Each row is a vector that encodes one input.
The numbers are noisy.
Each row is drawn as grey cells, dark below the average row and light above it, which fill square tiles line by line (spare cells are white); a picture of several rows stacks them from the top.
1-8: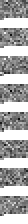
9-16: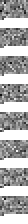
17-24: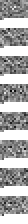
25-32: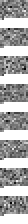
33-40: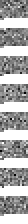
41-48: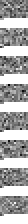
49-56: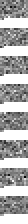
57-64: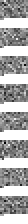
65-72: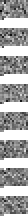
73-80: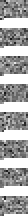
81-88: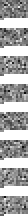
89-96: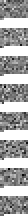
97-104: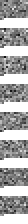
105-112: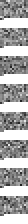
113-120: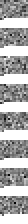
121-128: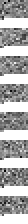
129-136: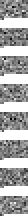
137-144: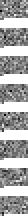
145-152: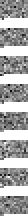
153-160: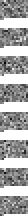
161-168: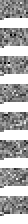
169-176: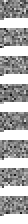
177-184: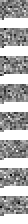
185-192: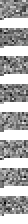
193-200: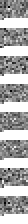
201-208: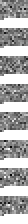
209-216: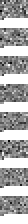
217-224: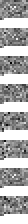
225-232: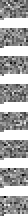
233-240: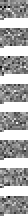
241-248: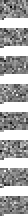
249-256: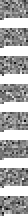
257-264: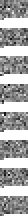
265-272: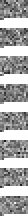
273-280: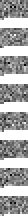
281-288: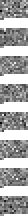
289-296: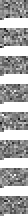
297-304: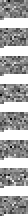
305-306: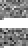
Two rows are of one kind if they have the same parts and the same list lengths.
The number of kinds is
2.
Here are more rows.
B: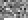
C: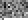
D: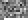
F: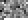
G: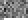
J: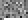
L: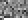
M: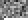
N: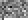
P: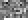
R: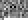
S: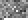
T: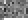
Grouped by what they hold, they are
B, C, F, N, R
D, G, J, L, M, P, S, T

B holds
a point on an 11-point circle and a node of a 12-node tree.
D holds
a point on an 11-point circle and a point on a 13-point line.
